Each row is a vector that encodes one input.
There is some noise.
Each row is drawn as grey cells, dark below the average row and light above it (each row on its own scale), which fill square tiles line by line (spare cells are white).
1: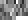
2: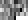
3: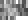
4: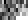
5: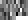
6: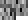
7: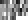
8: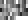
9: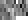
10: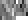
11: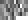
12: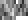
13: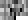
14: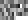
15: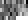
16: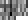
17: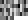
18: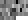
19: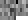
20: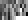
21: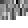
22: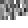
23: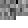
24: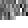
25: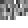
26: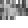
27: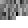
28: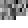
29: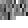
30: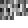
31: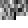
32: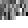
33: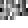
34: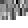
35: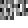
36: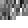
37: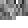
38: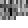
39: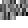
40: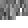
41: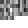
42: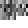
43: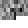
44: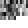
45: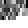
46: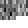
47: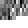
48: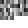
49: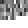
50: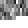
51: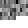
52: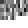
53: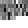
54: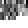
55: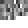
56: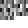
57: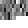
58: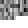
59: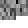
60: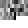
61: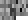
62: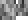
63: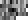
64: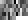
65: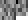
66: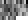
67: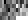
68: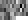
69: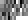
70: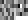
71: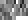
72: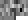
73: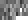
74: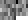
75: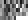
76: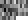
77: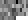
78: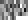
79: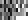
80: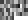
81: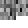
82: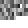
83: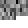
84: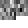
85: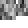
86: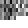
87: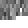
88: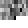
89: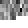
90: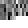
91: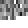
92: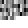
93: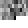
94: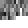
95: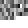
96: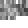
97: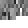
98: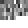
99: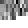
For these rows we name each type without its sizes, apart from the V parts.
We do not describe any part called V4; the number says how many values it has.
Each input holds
a point on a line, together with either a fixed value, or a true/false value and a value of V4.
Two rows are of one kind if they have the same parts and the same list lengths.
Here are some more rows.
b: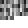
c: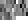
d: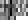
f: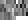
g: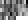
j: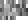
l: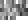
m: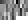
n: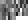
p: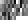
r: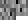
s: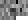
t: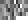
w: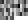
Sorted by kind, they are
b, j, l, m, t, w
c, d, f, g, n, p, r, s

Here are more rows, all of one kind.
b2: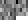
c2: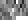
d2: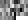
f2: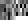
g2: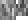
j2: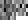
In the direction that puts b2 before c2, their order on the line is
d2, b2, j2, f2, c2, g2.
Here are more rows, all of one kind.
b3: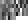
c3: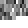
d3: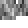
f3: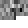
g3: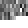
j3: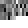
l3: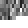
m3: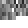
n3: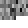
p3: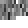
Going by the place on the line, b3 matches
g3, j3, l3 and p3.
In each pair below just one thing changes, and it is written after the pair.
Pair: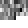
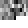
the value of V4
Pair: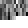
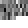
the value of V4
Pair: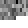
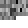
the true/false value
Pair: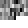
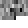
the value of V4
